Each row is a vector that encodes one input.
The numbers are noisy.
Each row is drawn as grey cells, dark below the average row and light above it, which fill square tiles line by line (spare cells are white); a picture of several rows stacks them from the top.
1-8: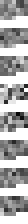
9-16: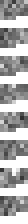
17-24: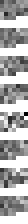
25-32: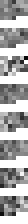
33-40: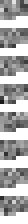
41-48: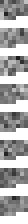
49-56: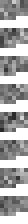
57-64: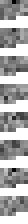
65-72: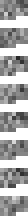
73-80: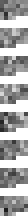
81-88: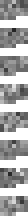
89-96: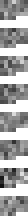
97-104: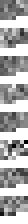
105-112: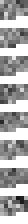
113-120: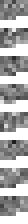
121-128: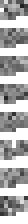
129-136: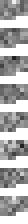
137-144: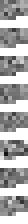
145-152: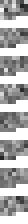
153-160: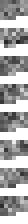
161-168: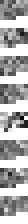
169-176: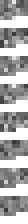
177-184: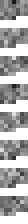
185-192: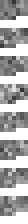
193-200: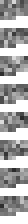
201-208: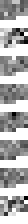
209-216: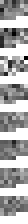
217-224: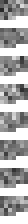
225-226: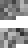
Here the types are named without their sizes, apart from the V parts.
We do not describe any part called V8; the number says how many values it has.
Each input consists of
a list of items, each a true/false value and a value of V8.
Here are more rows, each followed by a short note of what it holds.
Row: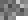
a list of two items
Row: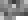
a list of two items
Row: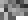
a list of one item
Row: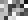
the empty list
